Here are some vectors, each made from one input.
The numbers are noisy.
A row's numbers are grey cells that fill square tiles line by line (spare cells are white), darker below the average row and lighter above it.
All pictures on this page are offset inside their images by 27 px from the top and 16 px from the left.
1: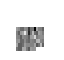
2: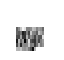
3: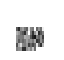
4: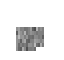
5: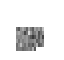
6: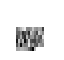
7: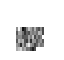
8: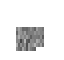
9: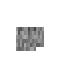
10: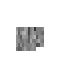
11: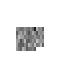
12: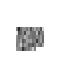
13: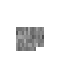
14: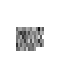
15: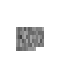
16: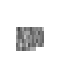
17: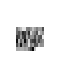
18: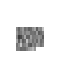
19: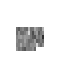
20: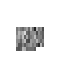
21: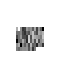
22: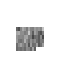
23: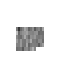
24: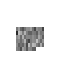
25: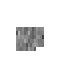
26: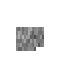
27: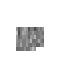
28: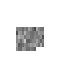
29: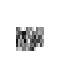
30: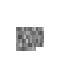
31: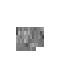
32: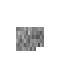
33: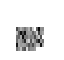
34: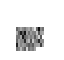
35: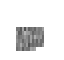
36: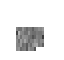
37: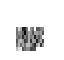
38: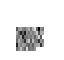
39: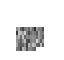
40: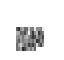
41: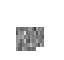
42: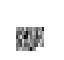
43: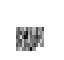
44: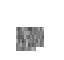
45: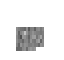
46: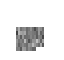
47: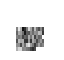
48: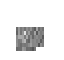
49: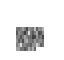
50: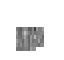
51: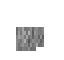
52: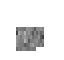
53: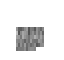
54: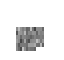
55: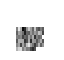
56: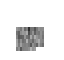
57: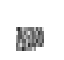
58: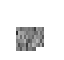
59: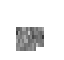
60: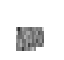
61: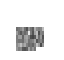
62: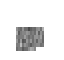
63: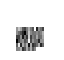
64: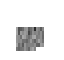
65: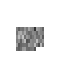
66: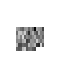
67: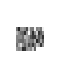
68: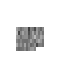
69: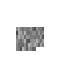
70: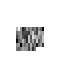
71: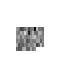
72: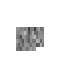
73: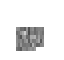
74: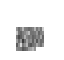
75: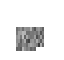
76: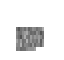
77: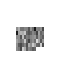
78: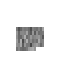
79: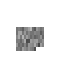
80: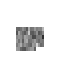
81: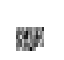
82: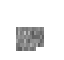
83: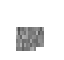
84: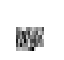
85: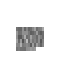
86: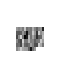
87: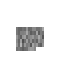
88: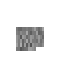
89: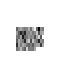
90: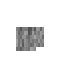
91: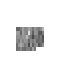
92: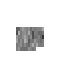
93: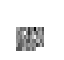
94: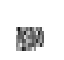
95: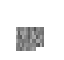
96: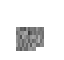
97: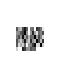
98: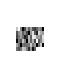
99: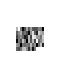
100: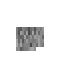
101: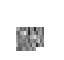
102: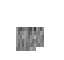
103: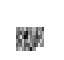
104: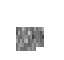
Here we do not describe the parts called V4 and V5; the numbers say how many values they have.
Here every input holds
either a point on each of two 3-point lines, three true/false values and a value of V4, or a value of V5.
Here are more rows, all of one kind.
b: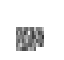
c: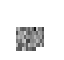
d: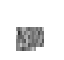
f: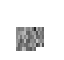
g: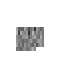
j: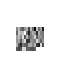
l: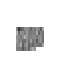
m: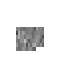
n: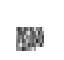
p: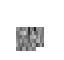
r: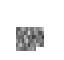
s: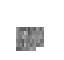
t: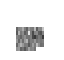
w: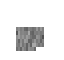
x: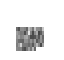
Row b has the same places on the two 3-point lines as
p, r, t and w.
